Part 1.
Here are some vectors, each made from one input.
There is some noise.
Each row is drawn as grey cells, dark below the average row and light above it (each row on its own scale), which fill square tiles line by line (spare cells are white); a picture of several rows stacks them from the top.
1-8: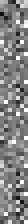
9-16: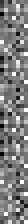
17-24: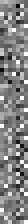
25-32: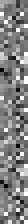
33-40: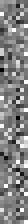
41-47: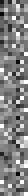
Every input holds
one of 6 labels.
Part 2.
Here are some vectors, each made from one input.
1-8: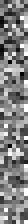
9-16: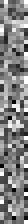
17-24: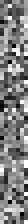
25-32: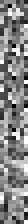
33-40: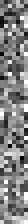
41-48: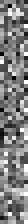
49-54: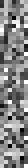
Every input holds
a point on an 11-point circle.
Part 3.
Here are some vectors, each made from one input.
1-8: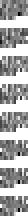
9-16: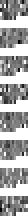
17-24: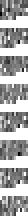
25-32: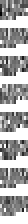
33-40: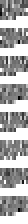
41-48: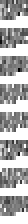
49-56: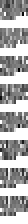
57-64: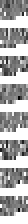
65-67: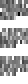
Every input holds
a point on a 9-point line.
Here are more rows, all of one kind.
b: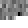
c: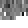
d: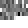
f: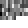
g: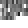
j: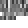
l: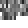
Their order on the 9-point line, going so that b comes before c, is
f, b, d, c, g, j, l.
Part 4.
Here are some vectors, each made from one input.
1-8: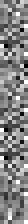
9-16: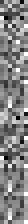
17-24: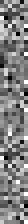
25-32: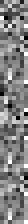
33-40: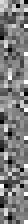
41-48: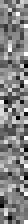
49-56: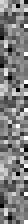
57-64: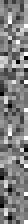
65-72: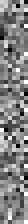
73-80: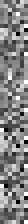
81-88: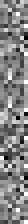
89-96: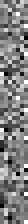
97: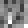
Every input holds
one of 6 labels.
